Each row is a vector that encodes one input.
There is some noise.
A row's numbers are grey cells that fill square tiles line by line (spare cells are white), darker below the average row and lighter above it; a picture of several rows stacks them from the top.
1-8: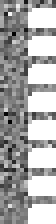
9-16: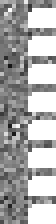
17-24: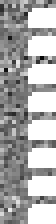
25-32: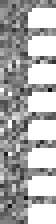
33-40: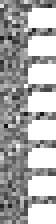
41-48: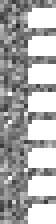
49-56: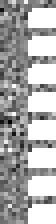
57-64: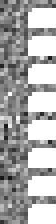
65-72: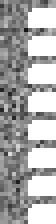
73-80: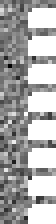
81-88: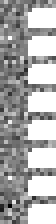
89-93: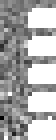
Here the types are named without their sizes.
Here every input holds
a point on a line, together with either a fixed value, or four true/false values.
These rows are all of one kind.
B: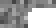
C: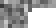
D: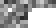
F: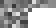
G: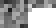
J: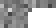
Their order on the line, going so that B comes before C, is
B, G, C, F, J, D.
